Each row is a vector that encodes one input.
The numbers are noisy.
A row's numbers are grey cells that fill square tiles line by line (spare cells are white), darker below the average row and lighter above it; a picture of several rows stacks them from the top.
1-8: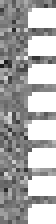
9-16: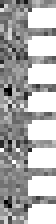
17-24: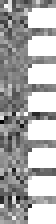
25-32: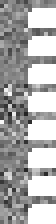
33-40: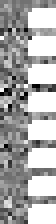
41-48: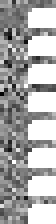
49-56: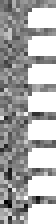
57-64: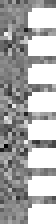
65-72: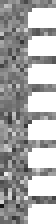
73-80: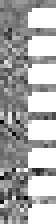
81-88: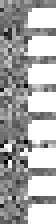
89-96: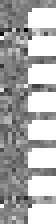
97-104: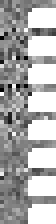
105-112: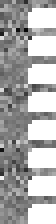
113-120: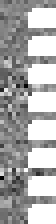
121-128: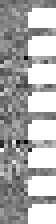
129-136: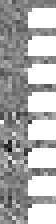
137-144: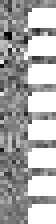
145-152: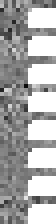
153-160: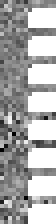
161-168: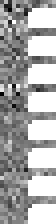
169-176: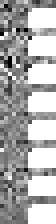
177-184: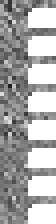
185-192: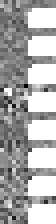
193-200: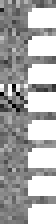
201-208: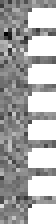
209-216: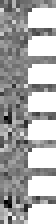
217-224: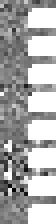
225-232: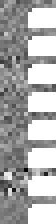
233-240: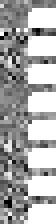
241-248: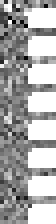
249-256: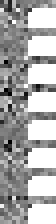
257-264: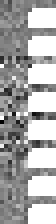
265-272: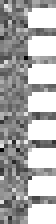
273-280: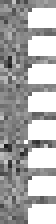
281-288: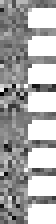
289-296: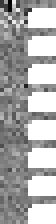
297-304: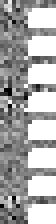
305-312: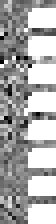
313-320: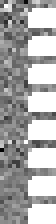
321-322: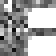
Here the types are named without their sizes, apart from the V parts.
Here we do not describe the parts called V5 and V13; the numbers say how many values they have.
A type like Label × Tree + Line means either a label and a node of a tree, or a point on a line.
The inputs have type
(Bool × Bool × Bool × Bool × (Tree + Unit) + V13) × Line × V5.
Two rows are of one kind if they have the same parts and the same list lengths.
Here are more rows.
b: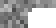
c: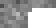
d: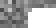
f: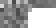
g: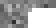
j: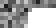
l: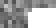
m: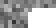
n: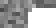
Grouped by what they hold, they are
b, d
c, j, l
f, g, m, n

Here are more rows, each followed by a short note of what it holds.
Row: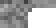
a point on a line, a node of a tree, four true/false values and a value of V5
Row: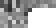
a point on a line, a node of a tree, four true/false values and a value of V5
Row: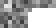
a point on a line, four true/false values and a value of V5
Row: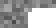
a point on a line, a value of V5 and a value of V13
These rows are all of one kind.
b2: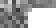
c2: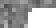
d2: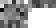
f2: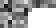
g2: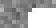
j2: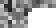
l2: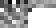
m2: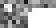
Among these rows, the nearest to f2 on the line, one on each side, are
l2 and m2.
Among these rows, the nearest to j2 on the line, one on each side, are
c2 and d2.
